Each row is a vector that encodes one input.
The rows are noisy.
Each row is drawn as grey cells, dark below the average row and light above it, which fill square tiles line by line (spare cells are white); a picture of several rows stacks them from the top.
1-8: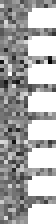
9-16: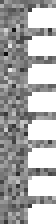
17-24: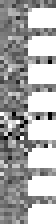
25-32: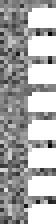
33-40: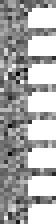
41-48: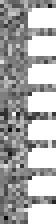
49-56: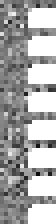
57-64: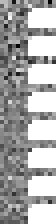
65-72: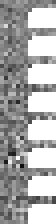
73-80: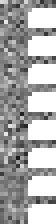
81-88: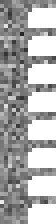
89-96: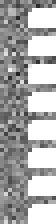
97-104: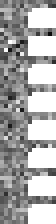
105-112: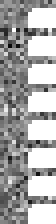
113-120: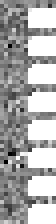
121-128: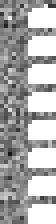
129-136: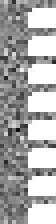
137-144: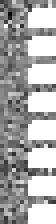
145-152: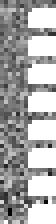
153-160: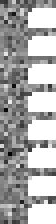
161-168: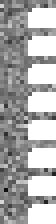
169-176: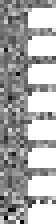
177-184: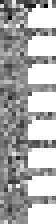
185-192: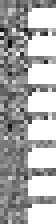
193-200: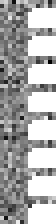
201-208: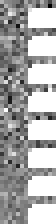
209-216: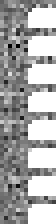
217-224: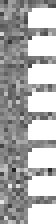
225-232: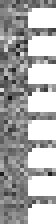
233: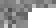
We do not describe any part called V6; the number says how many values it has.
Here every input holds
either four true/false values and a value of V6, or a list of up to three points on an 8-point line.
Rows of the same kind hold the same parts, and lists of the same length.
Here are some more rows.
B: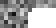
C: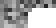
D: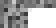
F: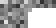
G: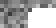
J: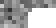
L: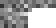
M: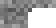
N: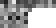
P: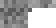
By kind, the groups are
B, N
C, G, J, M, P
D
F
L

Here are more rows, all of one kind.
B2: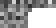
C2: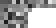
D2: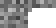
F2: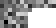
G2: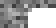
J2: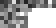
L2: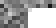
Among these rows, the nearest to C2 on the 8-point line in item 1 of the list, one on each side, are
D2 and L2.
